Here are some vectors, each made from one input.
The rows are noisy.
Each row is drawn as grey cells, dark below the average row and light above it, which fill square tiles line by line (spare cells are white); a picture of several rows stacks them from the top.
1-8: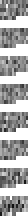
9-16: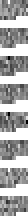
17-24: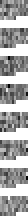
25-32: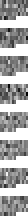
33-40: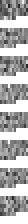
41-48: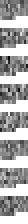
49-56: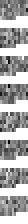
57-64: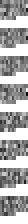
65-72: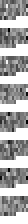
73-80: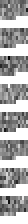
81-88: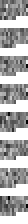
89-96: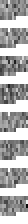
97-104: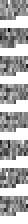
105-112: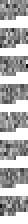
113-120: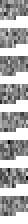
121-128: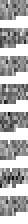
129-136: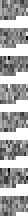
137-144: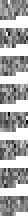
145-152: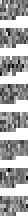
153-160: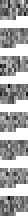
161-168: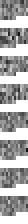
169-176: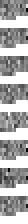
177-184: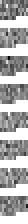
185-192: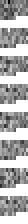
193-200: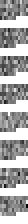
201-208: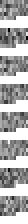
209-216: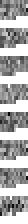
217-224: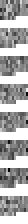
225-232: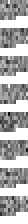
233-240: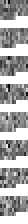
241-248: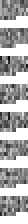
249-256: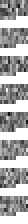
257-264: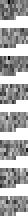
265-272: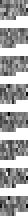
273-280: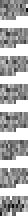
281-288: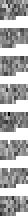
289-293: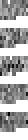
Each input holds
a list of up to two points on a 15-point circle.
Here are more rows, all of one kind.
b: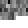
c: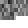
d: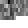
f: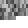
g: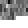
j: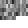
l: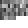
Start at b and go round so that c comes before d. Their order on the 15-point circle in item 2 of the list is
b, c, g, d, f, j, l.
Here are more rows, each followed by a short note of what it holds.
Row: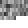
a list of one item
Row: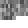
a list of one item
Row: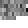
a list of one item
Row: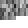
a list of two items
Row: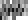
the empty list
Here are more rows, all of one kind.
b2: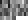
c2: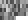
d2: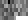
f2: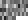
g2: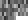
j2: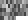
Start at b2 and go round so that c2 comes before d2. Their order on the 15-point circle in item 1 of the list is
b2, j2, c2, f2, g2, d2.
